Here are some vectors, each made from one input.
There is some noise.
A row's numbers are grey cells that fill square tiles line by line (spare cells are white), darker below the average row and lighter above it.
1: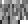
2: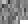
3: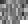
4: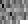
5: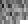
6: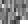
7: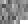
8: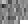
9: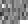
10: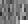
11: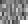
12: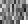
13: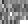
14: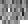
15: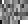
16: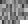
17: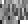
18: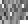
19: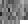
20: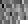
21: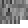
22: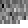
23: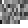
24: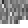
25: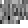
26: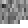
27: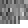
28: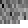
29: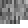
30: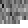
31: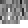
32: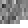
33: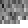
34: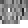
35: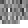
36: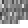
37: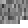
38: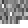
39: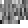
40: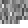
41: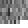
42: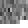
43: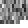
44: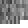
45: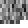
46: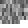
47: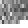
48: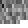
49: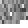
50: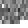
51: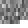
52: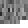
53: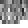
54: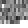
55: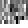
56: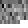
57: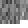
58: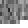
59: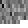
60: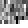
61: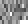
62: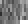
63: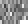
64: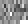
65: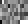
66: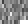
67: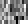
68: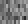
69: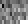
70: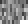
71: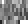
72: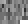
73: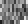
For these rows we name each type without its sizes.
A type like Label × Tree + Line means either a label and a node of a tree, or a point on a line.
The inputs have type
List(Line).
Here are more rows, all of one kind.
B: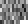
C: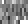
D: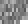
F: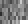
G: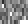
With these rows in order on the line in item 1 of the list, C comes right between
B and F.
